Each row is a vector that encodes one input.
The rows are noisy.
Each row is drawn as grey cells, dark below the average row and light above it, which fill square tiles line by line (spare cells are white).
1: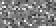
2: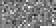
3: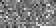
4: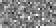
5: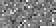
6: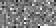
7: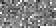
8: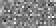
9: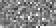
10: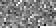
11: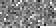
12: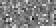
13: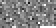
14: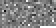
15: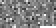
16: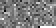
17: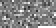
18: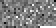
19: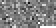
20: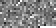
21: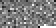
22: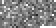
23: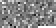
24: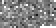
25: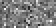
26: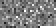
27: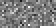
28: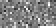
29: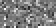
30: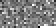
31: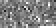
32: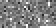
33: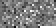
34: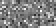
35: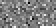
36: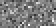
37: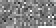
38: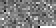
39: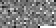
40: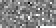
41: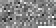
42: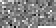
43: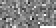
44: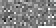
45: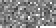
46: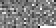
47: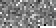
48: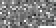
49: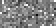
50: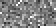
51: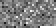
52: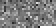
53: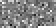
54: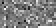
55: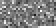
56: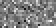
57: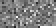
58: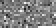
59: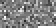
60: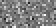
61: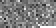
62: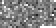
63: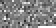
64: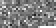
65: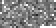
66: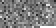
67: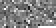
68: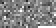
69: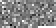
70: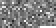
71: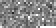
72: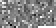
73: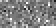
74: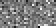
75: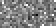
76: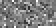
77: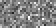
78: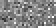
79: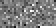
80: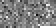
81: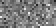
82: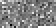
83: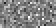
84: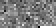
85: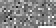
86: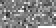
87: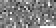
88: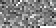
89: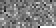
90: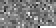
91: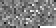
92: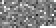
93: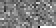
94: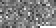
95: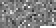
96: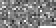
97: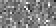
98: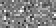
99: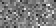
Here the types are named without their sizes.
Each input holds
a point on a circle.
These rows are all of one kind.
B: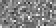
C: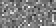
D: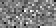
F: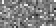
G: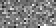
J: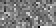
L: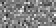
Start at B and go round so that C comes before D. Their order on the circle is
B, L, F, C, J, G, D.
